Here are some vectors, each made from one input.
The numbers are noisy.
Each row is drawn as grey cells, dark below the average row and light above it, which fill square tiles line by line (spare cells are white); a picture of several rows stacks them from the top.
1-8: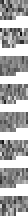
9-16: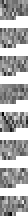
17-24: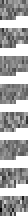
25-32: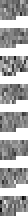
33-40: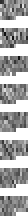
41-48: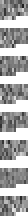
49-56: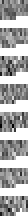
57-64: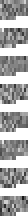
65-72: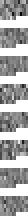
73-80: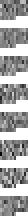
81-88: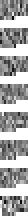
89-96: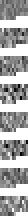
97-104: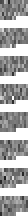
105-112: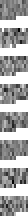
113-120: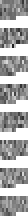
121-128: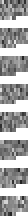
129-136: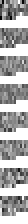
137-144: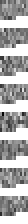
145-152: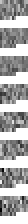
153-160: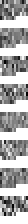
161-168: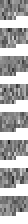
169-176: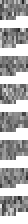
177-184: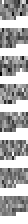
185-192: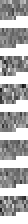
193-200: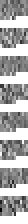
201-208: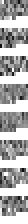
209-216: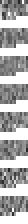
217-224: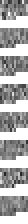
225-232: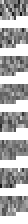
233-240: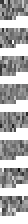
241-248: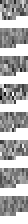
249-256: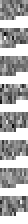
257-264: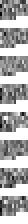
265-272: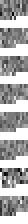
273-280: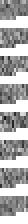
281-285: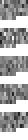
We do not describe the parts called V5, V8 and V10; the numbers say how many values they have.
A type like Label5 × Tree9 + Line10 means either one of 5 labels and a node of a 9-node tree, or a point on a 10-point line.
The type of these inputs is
(Line7 + V10) × V5 × V8 + List2(Line4).
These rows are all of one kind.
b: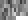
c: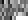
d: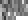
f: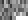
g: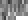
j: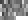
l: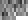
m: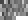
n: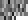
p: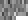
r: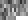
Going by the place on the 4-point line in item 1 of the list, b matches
d, g and r.
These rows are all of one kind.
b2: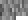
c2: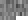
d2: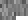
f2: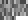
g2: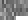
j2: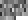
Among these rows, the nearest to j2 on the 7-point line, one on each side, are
b2 and f2.
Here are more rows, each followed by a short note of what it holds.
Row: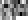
a value of V5, a value of V8 and a value of V10
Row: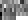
a value of V5, a value of V8 and a value of V10
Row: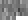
a point on a 7-point line, a value of V5 and a value of V8
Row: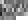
a value of V5, a value of V8 and a value of V10
